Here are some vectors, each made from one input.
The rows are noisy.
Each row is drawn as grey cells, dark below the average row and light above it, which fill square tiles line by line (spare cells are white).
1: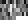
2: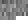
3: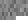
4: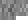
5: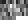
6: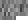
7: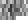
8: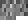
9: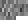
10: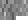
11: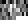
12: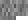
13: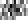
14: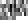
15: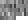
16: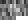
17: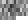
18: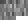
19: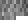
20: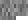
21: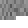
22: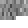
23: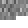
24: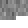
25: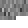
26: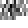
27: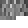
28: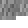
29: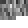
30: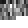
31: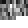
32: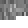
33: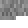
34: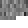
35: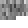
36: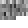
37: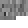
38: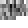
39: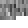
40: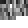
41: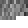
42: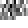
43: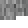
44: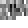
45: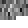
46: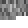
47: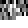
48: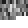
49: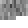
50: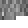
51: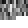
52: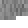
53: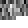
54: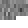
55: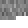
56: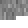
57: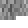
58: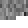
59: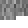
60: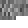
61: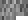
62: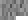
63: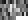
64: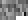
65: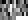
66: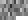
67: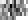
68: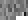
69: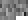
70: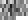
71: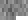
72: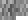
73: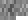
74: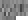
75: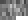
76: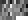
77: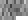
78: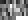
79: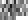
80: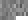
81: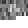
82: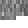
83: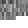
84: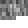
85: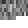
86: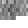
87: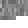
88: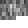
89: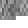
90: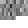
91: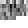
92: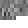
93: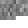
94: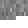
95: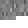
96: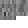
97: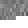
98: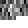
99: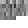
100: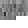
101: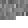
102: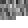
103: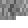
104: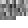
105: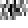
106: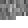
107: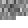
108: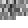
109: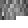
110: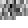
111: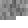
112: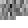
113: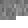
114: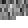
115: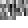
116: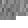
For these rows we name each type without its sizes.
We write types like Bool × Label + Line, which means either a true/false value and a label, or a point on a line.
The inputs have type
Circle × Line × Tree.
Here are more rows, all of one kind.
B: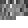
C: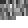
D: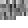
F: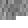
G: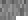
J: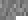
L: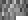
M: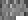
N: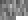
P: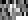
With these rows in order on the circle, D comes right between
L and P.
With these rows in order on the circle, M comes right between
C and G.
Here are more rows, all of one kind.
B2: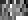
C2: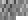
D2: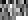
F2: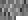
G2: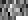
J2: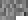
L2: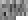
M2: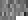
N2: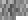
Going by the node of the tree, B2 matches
F2 and N2.
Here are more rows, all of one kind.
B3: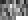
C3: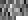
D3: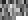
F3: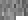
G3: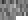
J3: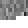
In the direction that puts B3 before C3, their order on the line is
B3, G3, D3, C3, F3, J3.
